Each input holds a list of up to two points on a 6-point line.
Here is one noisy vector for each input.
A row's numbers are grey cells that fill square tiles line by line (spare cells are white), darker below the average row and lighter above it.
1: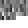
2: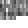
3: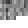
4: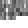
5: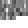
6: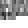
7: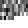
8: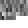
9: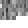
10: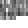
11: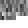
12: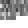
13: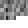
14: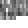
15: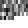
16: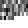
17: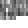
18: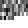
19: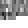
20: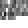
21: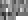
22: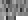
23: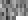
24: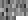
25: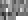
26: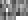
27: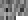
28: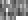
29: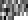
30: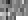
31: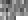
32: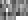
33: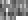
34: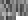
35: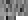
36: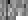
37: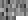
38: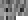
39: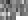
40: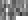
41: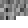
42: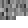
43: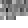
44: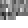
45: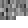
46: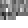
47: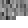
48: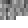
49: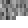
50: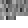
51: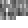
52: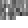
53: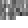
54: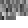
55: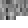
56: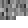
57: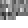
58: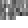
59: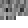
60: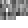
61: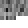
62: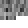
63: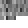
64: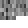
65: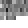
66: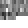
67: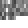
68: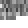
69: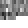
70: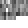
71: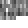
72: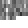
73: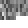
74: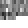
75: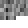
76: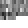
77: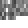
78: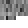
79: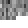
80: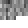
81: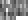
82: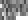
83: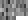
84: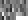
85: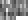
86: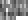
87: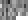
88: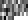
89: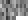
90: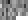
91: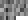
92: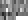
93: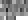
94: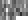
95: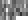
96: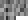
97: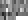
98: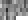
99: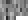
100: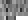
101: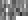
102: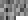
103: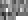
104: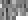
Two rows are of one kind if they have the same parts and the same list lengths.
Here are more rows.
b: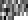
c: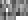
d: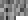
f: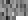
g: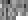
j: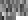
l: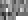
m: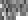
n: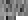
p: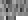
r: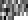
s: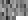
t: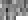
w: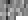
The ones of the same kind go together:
b, r
c, l
d, f, g, j, m, n, p, s, t, w

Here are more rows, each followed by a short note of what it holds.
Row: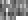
a list of one item
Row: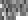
a list of two items
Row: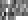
a list of one item
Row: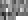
a list of one item
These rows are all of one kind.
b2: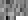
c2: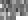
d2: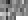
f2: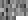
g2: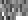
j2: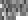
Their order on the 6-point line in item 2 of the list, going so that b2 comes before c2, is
f2, b2, g2, j2, c2, d2.
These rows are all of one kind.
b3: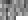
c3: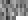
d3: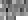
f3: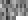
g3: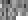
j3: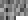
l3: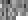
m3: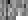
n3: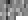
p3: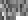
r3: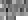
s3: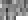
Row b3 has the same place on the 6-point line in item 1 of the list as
j3, n3 and s3.
